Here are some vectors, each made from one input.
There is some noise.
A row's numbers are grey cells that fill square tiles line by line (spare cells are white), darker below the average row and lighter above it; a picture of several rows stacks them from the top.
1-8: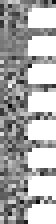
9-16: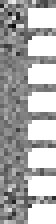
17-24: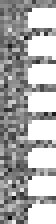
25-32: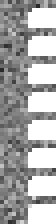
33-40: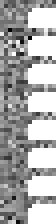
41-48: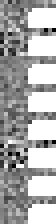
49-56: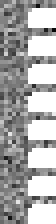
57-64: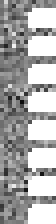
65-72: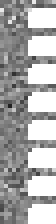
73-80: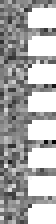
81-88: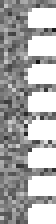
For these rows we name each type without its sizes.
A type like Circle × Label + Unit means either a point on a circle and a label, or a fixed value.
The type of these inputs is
Bool × Bool × Bool × Bool + Tree.
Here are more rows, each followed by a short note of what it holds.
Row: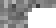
four true/false values
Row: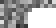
a node of a tree
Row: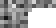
a node of a tree
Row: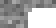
four true/false values
